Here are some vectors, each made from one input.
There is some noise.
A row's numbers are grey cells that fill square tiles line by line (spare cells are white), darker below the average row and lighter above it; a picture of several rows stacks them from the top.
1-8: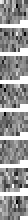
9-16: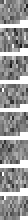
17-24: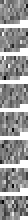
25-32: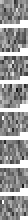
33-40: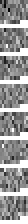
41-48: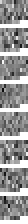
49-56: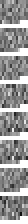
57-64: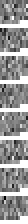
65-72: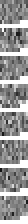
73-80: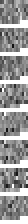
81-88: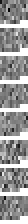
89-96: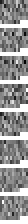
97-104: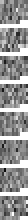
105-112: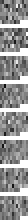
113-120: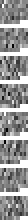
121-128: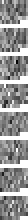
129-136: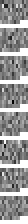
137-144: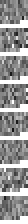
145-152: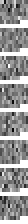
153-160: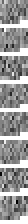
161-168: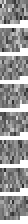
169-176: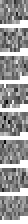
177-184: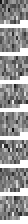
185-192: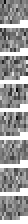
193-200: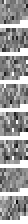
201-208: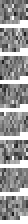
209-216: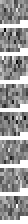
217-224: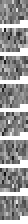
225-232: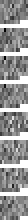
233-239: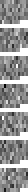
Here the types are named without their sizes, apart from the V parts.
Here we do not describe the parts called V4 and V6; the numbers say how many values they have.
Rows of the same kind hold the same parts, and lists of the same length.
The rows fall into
4 kinds.
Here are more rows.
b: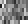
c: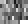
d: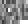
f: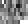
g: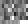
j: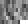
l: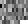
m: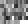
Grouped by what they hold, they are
b
c, m
d, j, l
f, g

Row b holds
a point on a line, a node of a tree and a value of V4.
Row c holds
a point on a line and a node of each of two trees.
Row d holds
a node of a tree, a value of V4 and a value of V6.
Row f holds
a node of each of two trees and a value of V6.
